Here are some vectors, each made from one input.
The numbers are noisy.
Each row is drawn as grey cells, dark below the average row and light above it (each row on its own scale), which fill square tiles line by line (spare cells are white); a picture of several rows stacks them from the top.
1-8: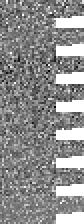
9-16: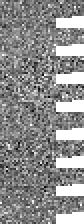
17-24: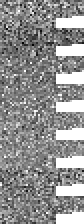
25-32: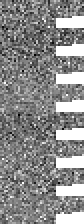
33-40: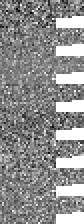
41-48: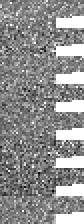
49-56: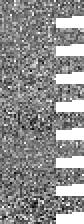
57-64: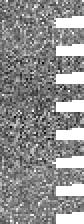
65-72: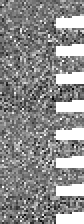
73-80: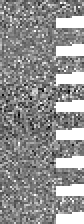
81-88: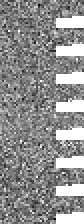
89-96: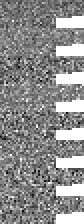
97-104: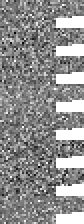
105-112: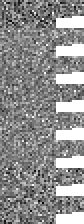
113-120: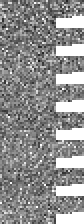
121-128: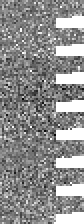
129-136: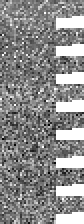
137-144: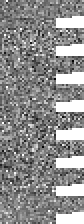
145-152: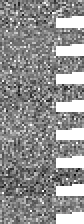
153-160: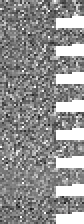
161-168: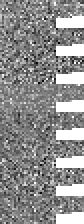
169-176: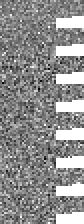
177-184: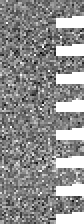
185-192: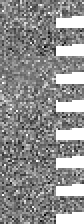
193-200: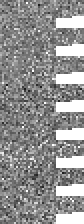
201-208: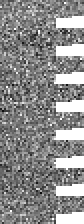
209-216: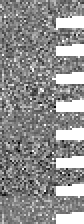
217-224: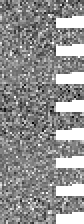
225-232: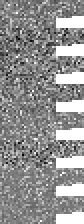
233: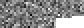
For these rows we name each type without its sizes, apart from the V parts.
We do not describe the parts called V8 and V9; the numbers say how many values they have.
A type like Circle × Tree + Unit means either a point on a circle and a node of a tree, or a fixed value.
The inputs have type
Line × (Line + V9) + V8.
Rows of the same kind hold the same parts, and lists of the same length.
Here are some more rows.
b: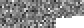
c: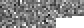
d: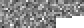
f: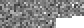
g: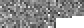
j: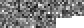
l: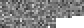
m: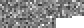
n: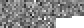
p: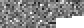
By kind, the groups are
b, l
c, d, m, n
f, g, j, p

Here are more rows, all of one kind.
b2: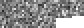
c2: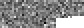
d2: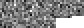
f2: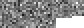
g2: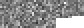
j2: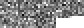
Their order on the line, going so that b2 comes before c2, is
f2, b2, c2, d2, j2, g2.
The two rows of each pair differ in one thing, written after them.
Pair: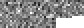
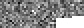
the place on the line
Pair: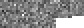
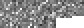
the value of V9
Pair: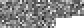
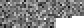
the value of V9
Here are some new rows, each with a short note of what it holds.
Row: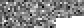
a point on a line and a value of V9
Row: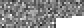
a point on each of two lines
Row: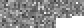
a value of V8
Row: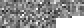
a point on a line and a value of V9
